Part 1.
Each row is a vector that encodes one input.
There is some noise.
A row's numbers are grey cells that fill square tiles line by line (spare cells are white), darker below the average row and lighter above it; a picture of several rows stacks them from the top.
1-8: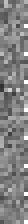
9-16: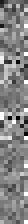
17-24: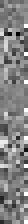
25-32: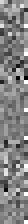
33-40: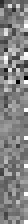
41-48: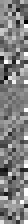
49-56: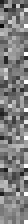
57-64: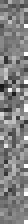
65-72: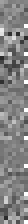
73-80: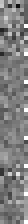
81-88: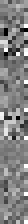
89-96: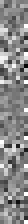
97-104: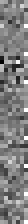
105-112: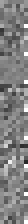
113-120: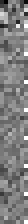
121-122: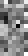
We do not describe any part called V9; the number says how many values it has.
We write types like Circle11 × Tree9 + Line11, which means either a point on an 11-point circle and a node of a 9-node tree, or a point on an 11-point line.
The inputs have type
Circle6 × Line4 × Line4 × V9 + Unit.
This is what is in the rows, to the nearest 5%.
About 95% of them hold a point on a 6-point circle, a point on each of two 4-point lines and a value of V9. The rest hold a fixed value.
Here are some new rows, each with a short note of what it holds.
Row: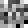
a fixed value
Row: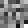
a fixed value
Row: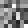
a fixed value
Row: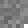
a point on a 6-point circle, a point on each of two 4-point lines and a value of V9
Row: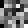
a fixed value
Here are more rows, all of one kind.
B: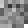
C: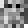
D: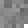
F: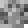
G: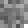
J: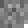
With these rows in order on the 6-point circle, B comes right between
D and G.
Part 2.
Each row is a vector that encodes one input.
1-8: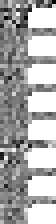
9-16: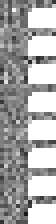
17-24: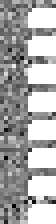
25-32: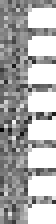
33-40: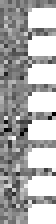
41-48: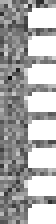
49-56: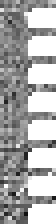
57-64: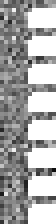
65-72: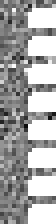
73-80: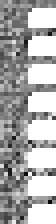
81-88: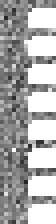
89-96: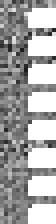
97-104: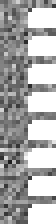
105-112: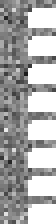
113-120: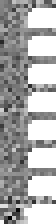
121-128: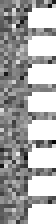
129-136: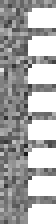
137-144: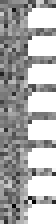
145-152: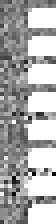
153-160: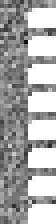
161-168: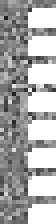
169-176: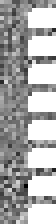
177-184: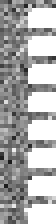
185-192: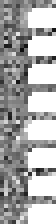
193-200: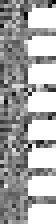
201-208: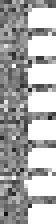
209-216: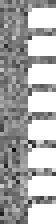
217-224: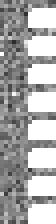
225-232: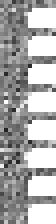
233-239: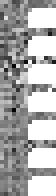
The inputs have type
(Bool × Bool × Bool + Unit) × List2(Line7).
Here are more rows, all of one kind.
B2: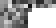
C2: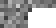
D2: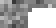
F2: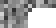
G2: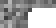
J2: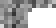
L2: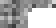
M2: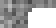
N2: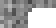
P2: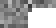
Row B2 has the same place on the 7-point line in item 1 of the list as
G2, J2, M2 and N2.
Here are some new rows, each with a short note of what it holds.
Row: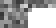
three true/false values, together with a list of two items
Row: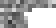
a list of one item
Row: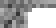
a list of two items
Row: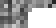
the empty list
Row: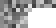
three true/false values, together with the empty list
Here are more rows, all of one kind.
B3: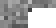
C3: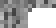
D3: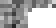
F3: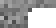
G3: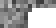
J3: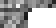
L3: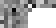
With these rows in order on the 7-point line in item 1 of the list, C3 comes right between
D3 and L3.
